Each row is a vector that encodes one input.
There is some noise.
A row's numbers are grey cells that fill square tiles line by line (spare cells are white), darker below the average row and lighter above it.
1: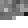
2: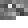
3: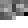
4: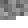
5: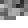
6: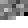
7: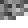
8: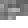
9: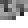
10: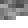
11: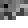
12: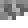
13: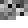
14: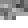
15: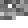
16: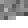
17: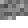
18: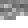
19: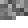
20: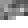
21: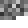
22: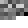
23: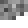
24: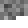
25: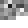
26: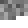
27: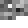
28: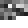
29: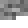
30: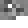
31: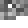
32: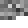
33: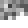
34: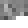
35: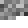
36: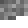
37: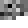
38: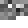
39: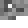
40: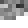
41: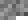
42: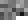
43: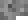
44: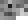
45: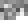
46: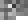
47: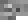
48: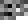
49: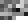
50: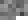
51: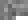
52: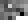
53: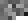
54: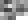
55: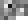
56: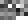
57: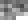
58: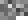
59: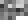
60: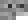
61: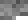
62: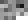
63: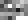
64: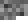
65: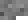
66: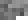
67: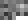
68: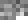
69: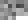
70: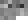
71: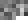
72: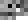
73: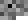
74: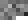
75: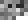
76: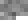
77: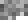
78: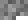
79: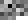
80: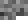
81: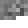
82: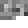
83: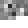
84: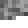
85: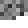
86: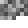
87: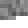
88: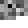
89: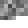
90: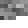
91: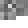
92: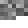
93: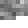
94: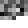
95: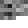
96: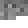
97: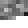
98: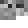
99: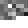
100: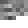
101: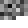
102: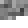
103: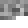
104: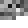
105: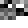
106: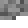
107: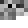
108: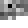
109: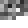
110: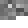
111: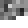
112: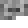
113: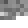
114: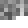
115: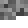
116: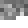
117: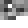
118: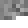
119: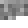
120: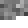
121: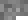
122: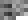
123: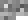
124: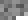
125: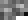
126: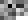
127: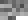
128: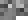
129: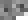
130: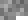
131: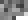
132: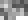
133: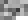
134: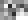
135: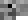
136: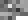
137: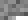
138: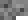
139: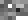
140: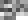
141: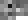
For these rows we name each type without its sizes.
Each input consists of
either a fixed value, or a point on each of two lines and a true/false value.
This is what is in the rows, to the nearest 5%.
About 5% of them hold a fixed value. The rest hold a point on each of two lines and a true/false value.
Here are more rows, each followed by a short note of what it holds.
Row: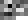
a fixed value
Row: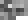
a point on each of two lines and a true/false value
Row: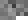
a point on each of two lines and a true/false value
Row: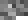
a point on each of two lines and a true/false value
